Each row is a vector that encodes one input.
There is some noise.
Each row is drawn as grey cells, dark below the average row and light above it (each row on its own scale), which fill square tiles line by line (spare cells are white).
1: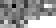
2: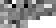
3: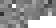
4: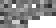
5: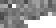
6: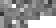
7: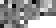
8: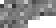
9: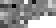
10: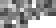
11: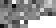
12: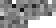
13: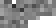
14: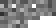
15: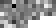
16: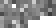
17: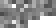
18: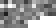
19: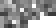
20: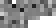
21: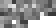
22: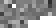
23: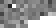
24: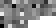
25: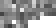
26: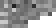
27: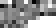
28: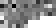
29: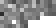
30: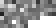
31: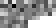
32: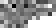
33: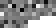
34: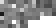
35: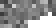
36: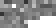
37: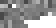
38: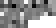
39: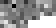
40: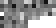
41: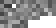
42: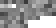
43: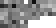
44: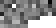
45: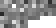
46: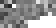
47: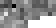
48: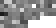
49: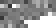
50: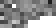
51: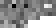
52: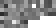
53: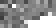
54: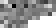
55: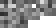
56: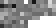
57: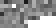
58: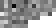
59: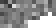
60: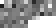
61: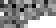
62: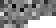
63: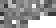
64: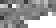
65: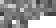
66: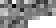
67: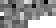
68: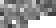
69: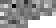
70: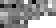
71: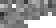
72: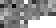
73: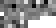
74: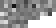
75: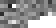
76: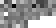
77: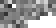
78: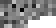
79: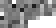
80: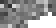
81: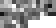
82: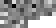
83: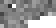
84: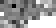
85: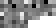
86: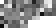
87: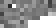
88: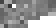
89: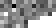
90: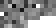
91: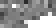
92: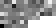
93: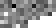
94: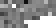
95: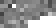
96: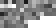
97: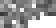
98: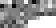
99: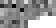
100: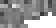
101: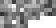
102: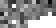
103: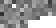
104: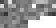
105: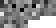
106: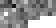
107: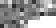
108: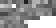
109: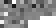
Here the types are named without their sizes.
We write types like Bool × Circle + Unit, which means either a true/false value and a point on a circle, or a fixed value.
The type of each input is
Bool × Bool × Bool × (Line + Tree).
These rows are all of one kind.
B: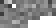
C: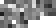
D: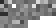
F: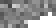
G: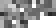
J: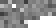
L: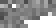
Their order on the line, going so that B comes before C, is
F, L, B, J, D, C, G.
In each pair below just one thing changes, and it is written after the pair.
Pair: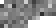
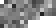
one of the three true/false values
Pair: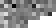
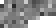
the node of the tree
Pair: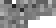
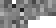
one of the three true/false values
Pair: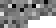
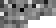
one of the three true/false values
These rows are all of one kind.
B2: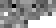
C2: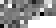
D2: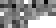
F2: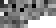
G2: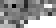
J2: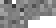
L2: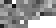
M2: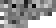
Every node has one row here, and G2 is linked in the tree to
M2.
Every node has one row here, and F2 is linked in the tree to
D2.
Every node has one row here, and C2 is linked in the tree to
L2.
